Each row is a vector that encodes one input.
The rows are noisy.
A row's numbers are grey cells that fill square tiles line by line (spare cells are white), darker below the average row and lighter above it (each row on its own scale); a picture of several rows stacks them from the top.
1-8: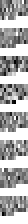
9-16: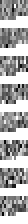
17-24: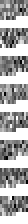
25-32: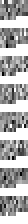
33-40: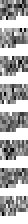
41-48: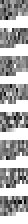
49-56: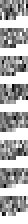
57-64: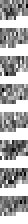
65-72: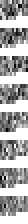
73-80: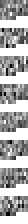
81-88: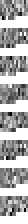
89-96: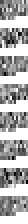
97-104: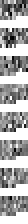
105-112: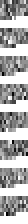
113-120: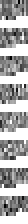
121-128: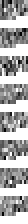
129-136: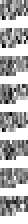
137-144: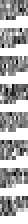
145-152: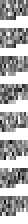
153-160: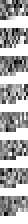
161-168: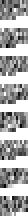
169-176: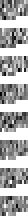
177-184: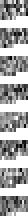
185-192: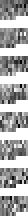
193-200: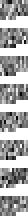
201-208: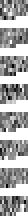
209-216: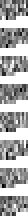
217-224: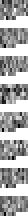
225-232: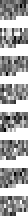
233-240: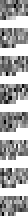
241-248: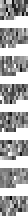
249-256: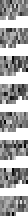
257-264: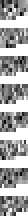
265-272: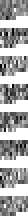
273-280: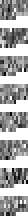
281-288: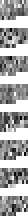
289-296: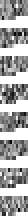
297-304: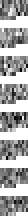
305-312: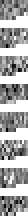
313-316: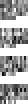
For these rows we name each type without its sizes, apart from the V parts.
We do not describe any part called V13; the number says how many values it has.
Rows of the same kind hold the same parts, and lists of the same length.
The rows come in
2 kinds.
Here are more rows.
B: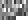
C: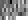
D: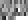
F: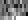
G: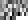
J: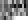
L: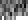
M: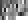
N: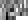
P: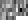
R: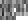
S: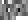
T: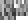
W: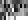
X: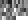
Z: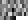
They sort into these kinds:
B, G, N, P, S, T, Z
C, D, F, J, L, M, R, W, X

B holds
a point on each of two lines.
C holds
a point on a line and a value of V13.
